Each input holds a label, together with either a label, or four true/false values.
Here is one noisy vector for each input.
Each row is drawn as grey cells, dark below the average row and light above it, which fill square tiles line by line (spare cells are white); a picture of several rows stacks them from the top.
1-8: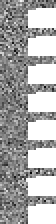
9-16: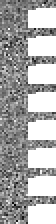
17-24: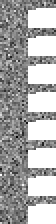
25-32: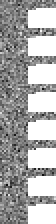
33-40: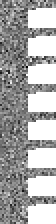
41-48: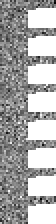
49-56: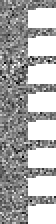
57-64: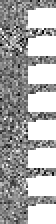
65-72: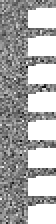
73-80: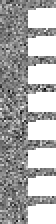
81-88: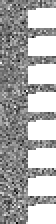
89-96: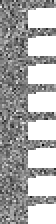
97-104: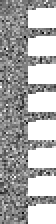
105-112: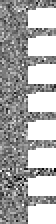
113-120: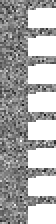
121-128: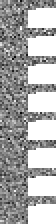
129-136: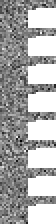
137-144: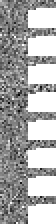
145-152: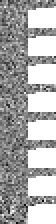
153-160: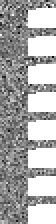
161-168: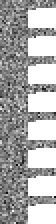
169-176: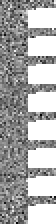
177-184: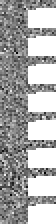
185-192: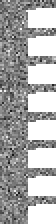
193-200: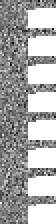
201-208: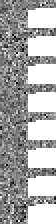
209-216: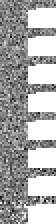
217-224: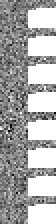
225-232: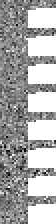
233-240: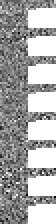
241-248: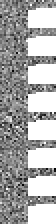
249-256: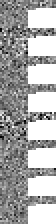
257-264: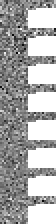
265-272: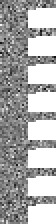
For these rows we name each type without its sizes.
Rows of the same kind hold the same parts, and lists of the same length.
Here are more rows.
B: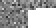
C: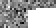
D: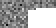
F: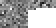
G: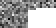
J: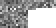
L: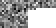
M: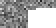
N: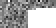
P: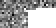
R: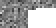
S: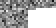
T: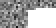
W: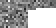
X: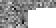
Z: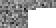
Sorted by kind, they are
B, D, F, G, J, L, M, R
C, N, P, S, T, W, X, Z

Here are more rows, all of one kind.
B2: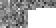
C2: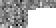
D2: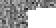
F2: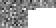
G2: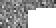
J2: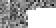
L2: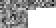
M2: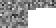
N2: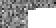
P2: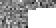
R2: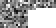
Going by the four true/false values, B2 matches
J2 and L2.
